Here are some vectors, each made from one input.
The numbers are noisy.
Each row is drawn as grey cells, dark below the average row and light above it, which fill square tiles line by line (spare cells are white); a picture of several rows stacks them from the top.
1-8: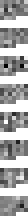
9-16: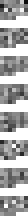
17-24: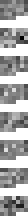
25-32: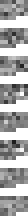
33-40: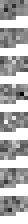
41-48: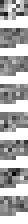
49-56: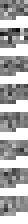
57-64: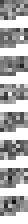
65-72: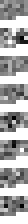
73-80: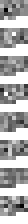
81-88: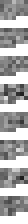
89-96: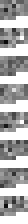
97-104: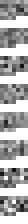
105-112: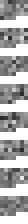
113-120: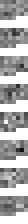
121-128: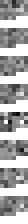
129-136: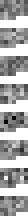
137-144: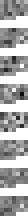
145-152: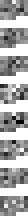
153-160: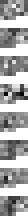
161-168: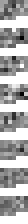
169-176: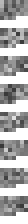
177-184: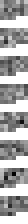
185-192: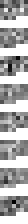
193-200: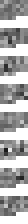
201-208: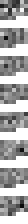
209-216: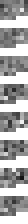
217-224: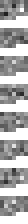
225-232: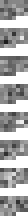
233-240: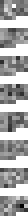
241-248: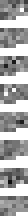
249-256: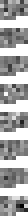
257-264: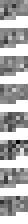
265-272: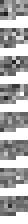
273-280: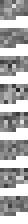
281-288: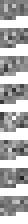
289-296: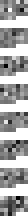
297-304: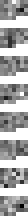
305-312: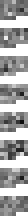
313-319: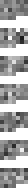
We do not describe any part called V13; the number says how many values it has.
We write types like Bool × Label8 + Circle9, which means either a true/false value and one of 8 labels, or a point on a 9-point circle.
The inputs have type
(Bool × Bool × Bool + V13) × Circle14.
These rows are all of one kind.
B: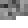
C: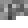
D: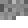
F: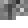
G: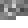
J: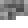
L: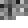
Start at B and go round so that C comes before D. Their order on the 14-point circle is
B, L, F, C, G, D, J.
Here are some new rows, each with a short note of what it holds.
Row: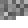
a point on a 14-point circle and three true/false values
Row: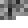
a point on a 14-point circle and a value of V13
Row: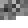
a point on a 14-point circle and a value of V13
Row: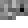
a point on a 14-point circle and a value of V13
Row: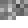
a point on a 14-point circle and three true/false values
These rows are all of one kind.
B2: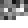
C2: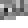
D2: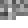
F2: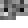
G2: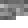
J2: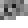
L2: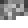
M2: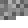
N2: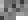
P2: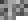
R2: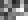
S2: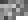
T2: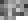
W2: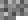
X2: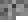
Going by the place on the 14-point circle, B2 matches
D2, M2, N2 and W2.
